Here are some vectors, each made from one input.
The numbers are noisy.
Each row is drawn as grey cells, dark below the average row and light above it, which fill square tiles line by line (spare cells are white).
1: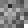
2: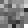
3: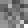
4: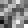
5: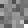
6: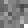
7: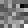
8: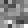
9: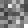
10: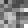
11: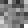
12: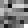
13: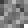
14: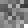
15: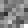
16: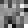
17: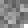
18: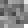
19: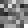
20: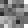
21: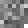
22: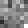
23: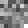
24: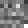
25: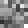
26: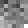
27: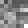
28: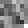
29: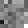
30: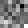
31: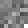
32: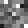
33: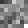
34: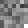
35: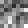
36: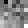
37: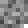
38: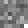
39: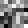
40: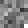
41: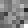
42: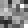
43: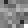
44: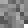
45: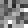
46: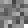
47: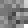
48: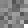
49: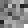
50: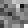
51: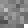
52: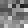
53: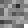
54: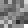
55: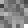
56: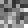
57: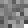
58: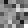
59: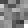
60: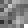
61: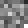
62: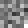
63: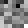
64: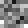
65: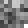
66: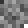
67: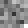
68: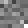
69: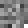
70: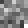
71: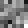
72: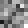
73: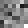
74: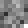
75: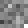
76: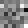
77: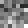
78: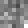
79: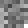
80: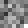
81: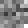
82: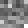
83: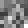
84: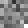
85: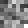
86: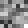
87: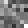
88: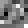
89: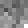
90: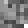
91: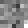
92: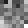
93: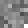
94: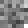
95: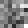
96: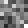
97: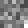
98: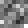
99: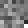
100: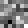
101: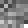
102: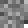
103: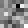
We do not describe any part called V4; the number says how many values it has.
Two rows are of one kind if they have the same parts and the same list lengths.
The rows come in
2 kinds.
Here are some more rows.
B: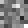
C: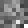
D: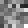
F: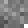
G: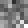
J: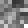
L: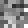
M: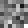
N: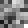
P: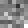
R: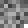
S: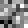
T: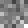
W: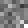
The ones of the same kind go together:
B, C, M, N, R
D, F, G, J, L, P, S, T, W

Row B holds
four true/false values and a value of V4.
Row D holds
a node of a 7-node tree and four true/false values.
